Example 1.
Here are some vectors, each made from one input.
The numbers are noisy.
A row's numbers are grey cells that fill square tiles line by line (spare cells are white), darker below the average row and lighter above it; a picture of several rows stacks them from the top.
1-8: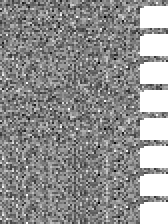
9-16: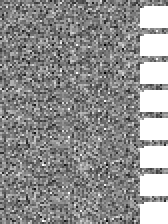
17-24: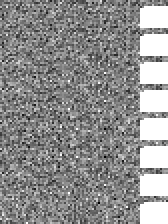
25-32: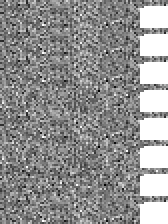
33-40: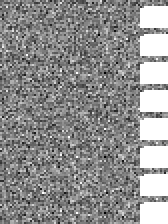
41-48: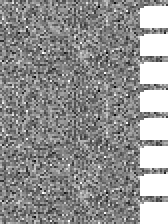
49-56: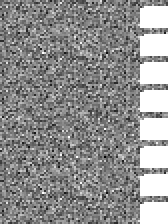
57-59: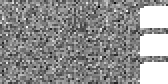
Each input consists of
one of 5 labels.
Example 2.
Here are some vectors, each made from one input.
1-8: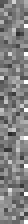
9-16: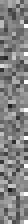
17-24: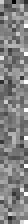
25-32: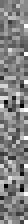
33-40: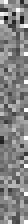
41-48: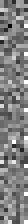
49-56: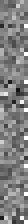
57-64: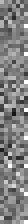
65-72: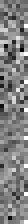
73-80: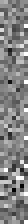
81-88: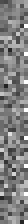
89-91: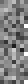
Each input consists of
either a fixed value, or four true/false values.
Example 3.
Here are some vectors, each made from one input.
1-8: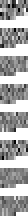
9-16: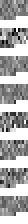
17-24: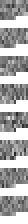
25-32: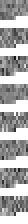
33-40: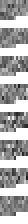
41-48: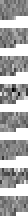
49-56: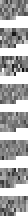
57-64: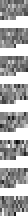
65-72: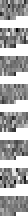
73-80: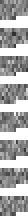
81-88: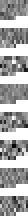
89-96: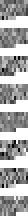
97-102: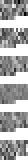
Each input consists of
a point on a 14-point line.
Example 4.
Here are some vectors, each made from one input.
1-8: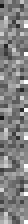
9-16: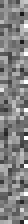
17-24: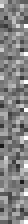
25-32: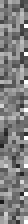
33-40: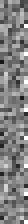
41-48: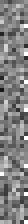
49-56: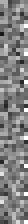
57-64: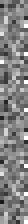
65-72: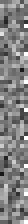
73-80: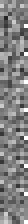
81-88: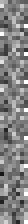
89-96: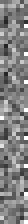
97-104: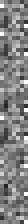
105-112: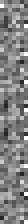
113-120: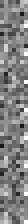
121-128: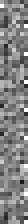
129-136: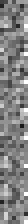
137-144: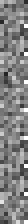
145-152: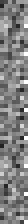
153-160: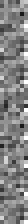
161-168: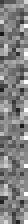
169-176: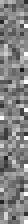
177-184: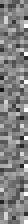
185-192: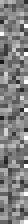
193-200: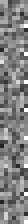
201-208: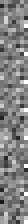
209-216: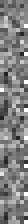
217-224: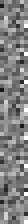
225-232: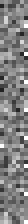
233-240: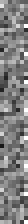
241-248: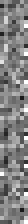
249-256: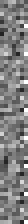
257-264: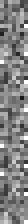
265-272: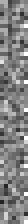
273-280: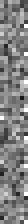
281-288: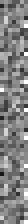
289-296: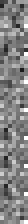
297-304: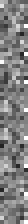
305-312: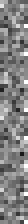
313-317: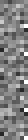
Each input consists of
four true/false values.
